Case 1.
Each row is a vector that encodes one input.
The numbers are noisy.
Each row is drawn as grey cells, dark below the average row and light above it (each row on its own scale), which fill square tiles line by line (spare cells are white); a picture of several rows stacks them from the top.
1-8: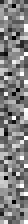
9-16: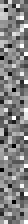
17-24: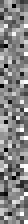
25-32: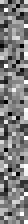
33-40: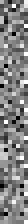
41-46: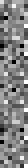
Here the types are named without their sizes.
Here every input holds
either a point on a line, or three true/false values.
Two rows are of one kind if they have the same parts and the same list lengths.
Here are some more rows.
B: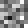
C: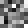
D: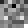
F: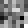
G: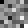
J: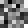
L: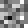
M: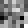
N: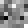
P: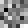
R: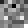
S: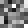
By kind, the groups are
B, D, F, G, L, M, N, P, R
C, J, S

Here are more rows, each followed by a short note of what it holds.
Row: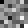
three true/false values
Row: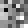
three true/false values
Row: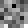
three true/false values
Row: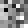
three true/false values
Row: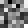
a point on a line
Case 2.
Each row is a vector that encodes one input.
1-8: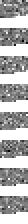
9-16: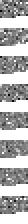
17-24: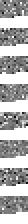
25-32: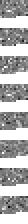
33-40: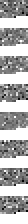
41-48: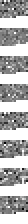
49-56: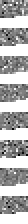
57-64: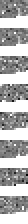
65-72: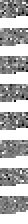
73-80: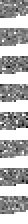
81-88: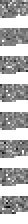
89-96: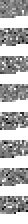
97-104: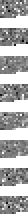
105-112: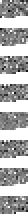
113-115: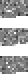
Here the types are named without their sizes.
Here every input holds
a list of items, each a point on each of two lines.
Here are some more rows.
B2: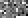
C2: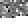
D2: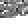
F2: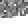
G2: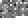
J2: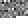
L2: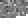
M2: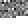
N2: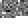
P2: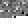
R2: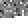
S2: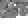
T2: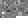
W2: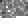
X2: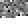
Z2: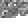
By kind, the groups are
B2, P2, W2
C2, D2, F2, G2, L2, N2, R2, S2, T2, X2, Z2
J2, M2

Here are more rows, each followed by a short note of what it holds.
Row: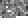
a list of one item
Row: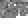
a list of two items
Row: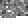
a list of one item
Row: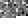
a list of one item
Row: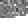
a list of two items
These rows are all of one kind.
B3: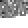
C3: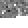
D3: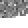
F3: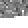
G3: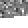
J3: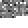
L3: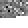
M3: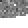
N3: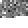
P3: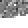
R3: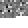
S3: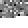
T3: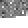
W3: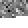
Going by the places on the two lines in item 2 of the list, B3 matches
L3, T3 and W3.
